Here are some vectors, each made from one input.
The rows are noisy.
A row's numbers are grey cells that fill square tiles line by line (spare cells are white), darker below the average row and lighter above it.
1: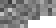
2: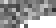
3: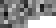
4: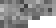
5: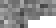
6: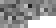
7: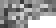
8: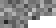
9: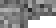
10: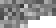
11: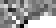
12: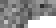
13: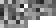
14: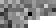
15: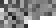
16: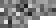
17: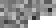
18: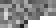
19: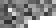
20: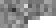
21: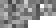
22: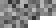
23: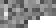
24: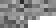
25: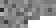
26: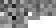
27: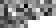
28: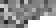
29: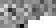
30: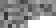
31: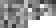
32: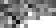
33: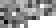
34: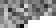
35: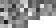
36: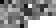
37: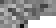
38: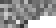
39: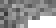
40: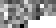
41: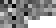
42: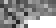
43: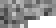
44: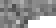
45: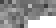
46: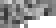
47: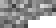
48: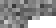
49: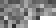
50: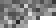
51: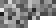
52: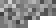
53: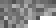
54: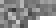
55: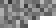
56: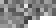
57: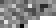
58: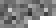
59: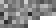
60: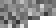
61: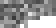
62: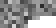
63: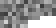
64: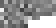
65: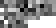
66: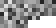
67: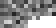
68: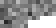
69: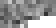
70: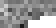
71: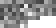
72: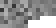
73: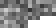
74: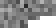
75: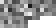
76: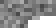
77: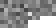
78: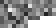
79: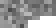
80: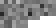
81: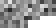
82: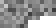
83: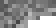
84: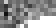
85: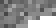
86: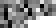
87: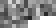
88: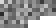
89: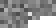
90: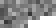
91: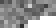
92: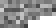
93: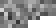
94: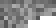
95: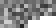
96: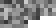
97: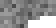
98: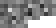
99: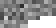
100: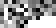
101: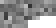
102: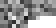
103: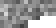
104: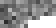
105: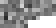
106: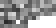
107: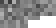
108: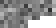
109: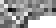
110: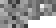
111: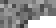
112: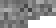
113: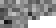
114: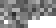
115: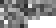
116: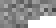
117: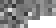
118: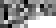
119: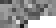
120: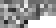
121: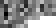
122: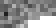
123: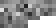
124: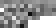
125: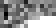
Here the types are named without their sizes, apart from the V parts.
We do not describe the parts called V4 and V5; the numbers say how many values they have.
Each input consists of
a true/false value, together with either a point on a line and a value of V5, or a value of V4.
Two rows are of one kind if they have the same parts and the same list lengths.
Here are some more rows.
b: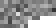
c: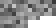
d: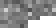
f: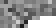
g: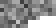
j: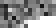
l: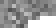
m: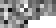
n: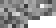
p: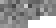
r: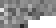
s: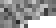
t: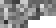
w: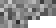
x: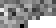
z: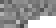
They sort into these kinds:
b, c, j, n, s, w
d, f, g, l, m, p, r, t, x, z

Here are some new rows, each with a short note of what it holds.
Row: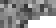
a point on a line, a true/false value and a value of V5
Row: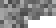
a point on a line, a true/false value and a value of V5
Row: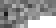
a true/false value and a value of V4
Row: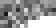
a true/false value and a value of V4
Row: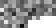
a point on a line, a true/false value and a value of V5
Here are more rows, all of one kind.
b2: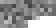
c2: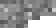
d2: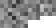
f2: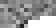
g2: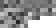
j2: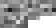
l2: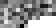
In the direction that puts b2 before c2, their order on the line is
f2, j2, l2, b2, d2, g2, c2.
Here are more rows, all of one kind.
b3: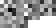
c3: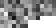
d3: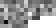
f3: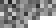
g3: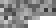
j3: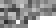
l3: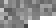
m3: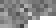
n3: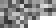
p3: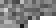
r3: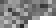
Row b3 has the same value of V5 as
c3, g3 and p3.
